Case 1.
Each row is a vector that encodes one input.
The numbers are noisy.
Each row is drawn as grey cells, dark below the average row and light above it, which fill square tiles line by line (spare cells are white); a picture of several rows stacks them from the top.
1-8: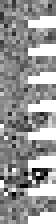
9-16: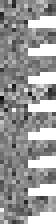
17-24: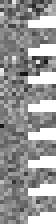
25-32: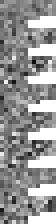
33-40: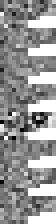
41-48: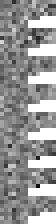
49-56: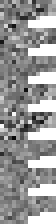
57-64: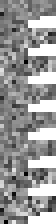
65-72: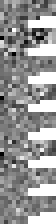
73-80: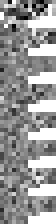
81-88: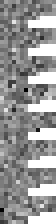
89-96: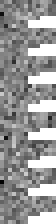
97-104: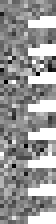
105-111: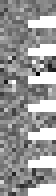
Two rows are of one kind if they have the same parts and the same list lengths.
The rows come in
4 kinds.
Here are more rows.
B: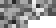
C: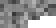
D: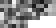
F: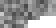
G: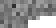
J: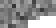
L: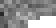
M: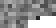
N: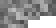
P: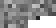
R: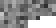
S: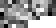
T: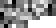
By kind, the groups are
B, C, F
D, L, N, S
G, J, T
M, P, R

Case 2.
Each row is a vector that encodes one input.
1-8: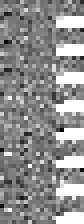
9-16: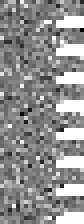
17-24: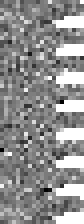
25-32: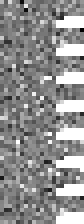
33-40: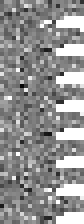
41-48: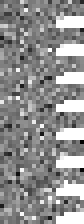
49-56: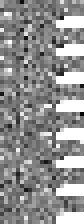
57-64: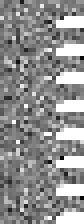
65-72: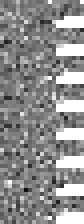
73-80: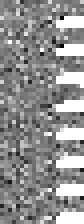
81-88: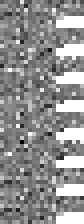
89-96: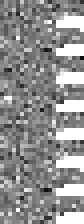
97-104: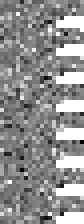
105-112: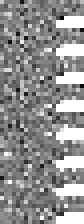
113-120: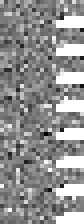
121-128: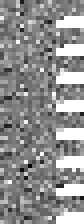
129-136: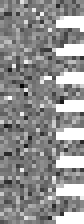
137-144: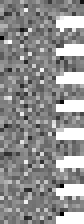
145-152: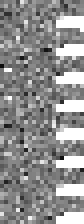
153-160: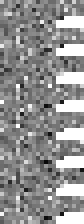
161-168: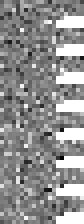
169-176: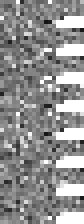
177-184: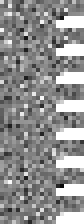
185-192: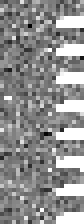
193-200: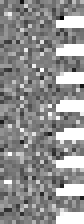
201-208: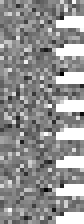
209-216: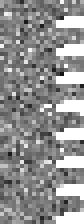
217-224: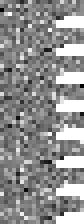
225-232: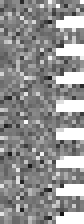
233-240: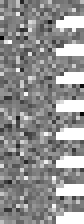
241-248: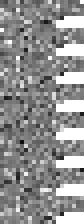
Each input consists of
a true/false value, together with either one of 12 labels, or a point on a 10-point line.
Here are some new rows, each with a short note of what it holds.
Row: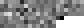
one of 12 labels and a true/false value
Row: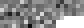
a point on a 10-point line and a true/false value
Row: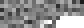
one of 12 labels and a true/false value
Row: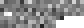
one of 12 labels and a true/false value
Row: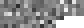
one of 12 labels and a true/false value
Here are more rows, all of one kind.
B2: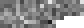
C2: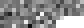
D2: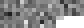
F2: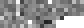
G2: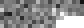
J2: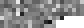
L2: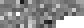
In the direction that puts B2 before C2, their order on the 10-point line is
D2, B2, C2, J2, F2, G2, L2.
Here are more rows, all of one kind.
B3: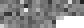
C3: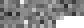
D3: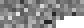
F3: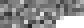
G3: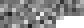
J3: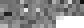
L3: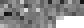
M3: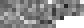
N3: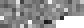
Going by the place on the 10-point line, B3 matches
D3, J3 and L3.
